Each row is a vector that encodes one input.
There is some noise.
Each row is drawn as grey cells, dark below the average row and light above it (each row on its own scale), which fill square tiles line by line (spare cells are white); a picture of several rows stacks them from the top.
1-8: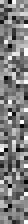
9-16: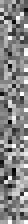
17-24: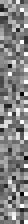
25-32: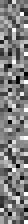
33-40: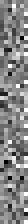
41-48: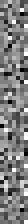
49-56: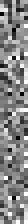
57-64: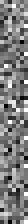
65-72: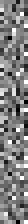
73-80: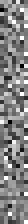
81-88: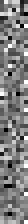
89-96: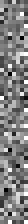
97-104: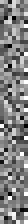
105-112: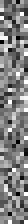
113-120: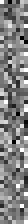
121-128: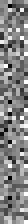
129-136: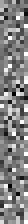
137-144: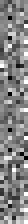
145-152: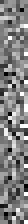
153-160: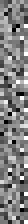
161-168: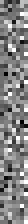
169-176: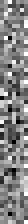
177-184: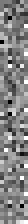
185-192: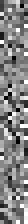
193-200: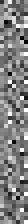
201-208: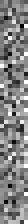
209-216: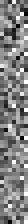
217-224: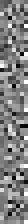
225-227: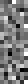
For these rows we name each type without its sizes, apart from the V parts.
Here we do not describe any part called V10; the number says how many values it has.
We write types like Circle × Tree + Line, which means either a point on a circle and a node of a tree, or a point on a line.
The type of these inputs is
List(Line × Line) × V10.
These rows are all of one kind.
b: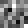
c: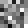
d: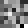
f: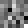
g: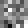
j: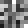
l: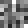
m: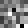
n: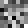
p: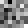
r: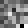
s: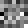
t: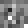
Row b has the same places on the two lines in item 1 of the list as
g and t.
